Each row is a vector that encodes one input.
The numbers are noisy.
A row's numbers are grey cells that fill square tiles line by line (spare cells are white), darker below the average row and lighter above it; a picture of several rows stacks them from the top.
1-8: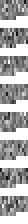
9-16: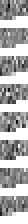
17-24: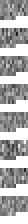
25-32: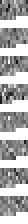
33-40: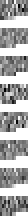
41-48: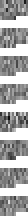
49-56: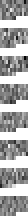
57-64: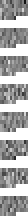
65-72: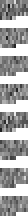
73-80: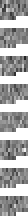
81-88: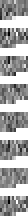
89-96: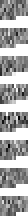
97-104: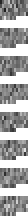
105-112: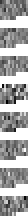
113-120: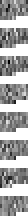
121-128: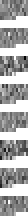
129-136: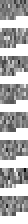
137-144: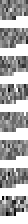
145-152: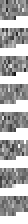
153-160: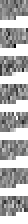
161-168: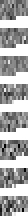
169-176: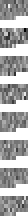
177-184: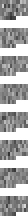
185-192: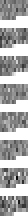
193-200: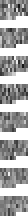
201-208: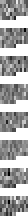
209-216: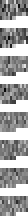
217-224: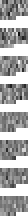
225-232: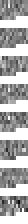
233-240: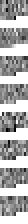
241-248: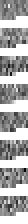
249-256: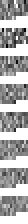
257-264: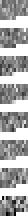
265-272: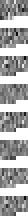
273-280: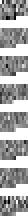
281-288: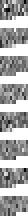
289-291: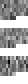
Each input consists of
a list of up to two items, each either a point on a 7-point line, or a point on an 8-point line.
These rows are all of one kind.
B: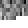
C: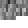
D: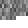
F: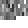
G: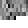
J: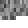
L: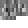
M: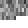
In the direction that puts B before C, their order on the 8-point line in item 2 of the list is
L, B, J, M, D, C, F, G.
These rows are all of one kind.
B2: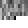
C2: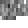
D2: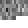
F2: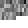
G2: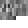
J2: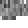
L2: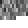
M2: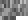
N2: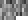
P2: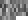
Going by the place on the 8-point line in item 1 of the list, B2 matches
F2 and N2.
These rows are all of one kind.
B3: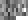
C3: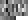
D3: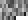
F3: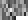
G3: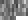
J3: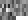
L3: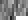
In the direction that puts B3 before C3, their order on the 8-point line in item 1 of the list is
J3, L3, G3, B3, C3, F3, D3.
